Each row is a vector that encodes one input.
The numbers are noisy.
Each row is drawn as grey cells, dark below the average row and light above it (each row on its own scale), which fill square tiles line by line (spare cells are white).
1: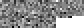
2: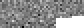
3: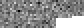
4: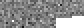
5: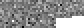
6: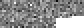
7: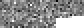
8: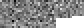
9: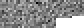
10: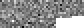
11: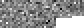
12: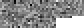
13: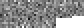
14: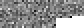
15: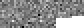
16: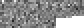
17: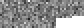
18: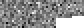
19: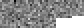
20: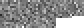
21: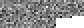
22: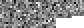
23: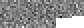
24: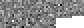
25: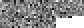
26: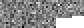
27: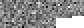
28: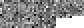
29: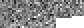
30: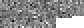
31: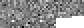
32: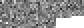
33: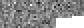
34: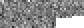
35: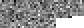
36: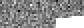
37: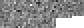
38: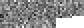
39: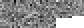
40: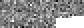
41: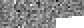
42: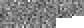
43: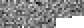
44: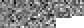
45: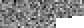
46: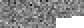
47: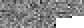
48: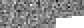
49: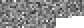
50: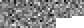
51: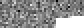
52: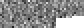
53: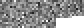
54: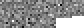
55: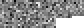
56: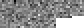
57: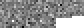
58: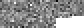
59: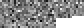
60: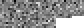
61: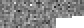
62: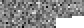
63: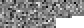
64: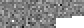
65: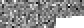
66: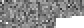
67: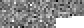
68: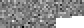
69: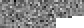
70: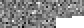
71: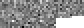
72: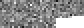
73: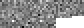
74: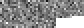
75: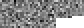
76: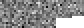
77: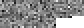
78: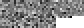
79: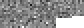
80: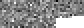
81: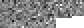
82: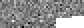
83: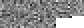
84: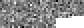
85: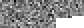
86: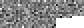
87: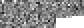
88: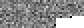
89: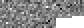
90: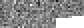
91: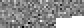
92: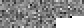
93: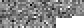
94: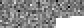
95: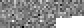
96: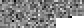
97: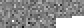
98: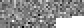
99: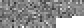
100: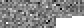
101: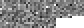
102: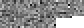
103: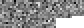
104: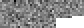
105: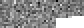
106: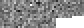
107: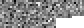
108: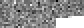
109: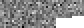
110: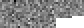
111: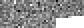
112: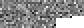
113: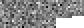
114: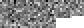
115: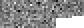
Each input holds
a point on a 5-point line, together with either a fixed value, or three true/false values.
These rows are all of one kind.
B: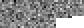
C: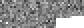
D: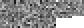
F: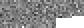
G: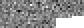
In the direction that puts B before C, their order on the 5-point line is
B, D, F, C, G.
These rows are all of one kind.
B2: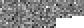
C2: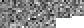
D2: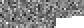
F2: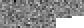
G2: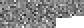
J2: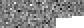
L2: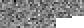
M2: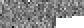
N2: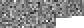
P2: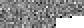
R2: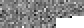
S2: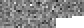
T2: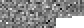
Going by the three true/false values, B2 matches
F2, J2 and T2.
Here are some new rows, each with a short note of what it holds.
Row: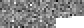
a point on a 5-point line
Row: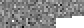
a point on a 5-point line
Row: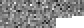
a point on a 5-point line and three true/false values
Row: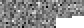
a point on a 5-point line
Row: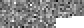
a point on a 5-point line
